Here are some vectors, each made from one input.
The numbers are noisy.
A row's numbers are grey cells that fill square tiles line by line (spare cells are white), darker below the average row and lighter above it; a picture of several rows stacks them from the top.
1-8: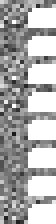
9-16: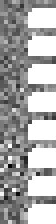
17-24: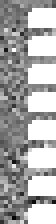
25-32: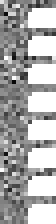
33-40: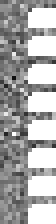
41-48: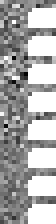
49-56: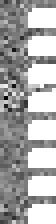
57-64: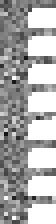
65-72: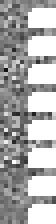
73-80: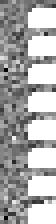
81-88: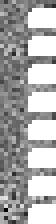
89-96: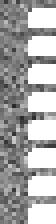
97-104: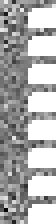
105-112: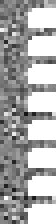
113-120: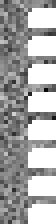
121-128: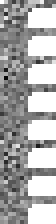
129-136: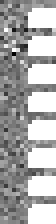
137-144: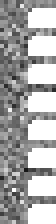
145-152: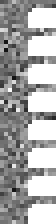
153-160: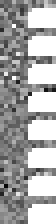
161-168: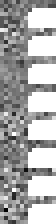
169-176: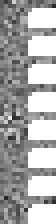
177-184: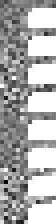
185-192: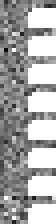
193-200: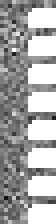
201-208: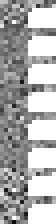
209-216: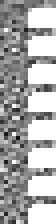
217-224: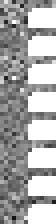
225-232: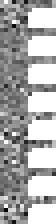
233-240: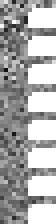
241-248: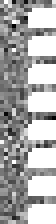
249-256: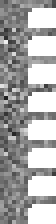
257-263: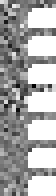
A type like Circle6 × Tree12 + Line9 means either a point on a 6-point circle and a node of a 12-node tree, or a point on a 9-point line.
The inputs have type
(Circle13 + Unit) × Line9 + Line7.
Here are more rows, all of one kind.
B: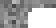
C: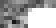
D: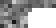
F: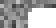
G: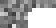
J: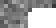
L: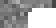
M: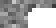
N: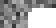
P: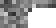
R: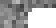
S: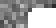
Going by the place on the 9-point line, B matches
C, D and F.
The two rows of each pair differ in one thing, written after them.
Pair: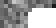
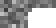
the place on the 13-point circle
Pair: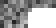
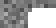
the place on the 13-point circle
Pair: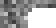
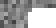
the place on the 9-point line
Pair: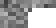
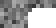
the place on the 9-point line
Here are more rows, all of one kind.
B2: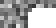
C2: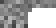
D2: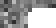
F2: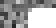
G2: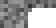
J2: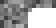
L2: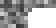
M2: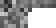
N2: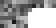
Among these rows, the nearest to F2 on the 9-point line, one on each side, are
C2 and L2.
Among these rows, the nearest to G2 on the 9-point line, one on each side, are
J2 and M2.
